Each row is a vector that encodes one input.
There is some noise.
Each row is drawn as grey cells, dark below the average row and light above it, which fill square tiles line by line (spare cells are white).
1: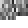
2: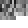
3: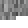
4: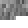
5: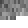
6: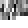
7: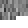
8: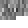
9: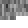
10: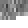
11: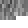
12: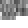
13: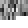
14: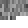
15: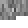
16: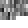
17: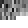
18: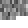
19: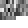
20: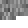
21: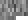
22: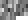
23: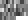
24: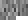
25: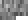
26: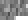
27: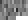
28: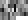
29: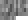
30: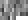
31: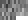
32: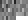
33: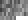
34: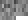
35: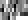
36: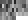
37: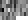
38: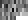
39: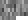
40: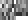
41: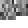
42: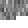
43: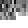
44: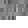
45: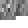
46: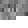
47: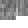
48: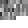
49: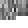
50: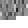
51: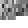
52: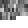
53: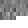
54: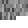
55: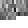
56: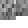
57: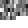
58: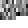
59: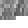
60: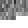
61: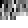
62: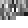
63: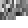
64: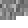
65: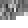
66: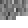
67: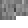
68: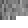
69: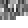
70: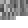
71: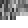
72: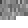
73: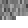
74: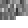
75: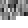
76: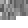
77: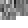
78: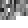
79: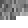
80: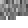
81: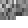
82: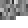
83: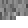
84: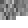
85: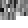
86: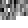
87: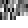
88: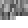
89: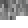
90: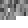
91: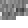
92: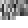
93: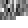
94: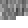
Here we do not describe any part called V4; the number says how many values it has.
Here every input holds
either a point on a 5-point line and a true/false value, or two values of V4.
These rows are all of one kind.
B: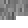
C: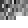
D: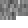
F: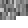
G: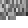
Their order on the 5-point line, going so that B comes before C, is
D, B, C, F, G.
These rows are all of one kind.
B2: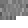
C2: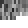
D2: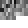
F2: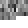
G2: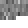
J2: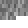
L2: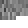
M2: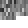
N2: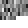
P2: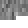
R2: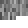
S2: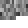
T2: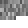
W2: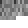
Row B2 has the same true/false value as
G2, M2, P2 and S2.
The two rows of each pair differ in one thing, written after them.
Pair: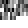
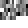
the true/false value
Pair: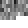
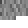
the true/false value
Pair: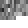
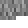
the true/false value
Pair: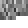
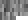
the place on the 5-point line
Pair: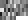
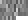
the place on the 5-point line
